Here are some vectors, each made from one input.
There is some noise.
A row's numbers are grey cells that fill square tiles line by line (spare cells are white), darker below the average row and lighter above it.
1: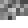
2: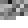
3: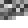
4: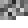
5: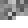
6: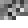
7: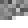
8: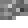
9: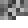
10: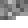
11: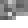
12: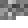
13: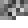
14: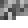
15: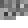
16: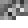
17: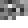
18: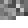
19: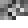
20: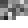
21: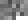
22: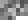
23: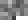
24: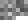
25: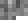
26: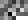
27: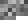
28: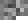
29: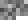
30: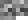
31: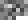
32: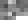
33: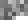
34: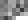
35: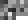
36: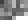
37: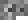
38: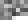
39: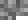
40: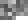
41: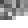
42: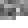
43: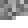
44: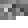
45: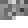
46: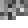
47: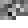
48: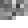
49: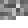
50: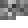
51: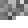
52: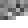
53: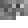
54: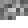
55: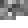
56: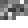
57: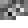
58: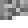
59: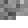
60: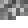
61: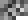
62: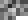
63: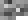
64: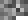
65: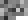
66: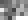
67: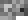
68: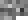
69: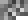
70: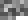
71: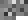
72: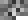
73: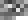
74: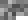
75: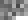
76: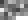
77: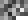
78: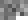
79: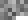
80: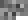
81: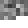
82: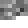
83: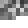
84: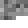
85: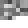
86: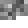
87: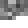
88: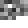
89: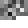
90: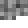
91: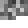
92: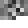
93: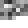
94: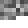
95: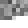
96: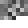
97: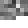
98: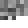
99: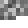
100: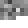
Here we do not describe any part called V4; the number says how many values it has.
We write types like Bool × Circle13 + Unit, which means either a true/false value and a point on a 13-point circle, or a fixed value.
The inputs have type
(Bool × (Tree7 + Unit) + Unit) × V4.
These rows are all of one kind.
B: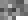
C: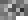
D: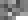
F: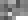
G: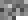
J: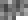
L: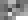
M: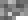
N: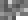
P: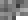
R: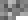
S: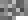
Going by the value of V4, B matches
G, J, N and P.
